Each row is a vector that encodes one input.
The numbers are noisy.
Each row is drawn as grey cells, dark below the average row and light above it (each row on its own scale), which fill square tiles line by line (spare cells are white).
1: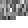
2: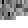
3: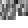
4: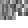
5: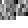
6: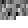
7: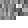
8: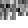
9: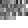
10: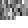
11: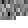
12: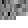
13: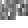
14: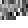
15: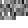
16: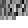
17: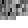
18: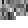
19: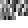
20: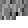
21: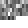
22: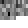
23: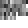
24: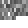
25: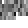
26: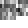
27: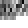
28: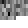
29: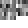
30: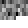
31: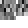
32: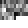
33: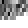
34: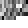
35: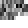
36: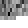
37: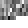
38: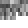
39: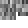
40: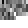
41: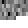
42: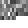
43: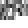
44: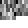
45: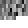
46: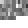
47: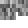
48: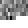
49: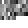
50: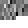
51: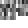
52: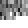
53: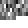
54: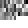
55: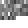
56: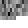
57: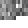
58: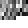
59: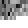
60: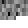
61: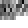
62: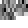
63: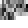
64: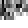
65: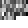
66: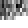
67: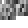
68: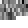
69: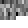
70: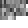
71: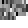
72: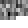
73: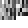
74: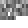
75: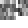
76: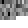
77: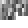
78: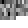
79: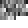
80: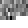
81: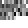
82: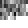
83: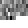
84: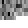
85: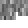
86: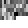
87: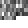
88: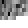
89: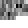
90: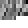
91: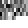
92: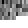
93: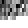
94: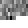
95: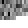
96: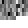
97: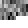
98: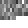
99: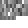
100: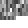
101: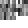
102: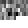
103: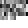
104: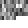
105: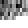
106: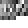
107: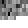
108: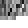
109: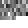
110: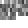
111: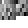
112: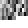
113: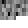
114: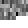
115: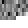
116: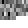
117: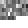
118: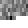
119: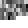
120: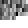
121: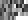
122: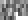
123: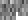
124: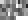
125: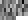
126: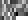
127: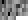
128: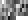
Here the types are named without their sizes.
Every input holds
a list of items, each a point on a line and a true/false value.
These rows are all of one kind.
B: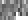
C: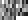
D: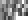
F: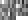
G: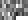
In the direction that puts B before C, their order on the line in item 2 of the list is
D, B, C, F, G.
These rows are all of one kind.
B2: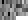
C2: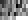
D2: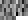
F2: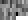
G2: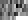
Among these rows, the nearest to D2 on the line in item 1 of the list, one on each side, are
B2 and C2.
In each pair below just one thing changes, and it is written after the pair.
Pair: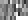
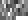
the true/false value in item 1 of the list
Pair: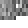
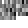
the place on the line in item 1 of the list
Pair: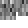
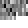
the true/false value in item 2 of the list
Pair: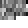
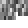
the true/false value in item 1 of the list
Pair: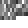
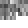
the true/false value in item 1 of the list
